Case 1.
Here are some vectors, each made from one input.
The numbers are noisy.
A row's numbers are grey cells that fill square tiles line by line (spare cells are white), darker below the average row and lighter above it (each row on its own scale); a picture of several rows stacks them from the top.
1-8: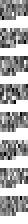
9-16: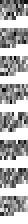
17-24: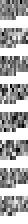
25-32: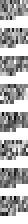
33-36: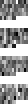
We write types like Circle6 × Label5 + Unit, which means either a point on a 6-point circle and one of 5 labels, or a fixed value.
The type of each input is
Label7.
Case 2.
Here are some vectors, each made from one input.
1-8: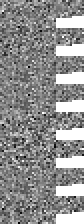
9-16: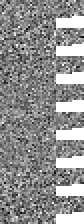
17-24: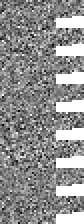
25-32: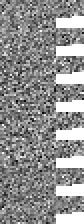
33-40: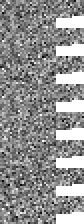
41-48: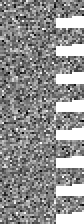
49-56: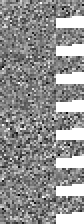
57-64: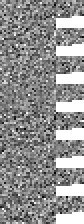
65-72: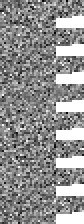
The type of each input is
Bool × Bool × Bool × Bool.
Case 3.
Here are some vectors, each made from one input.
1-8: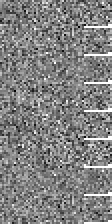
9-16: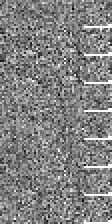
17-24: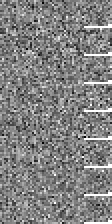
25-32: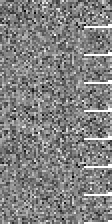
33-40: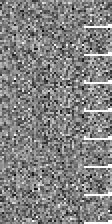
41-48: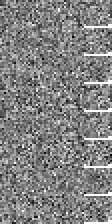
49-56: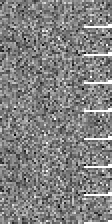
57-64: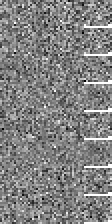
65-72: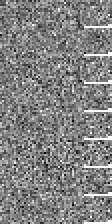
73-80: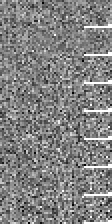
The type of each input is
Line7.
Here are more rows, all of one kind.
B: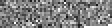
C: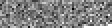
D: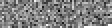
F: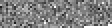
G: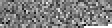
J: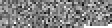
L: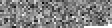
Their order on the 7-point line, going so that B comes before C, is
D, L, F, G, B, C, J.
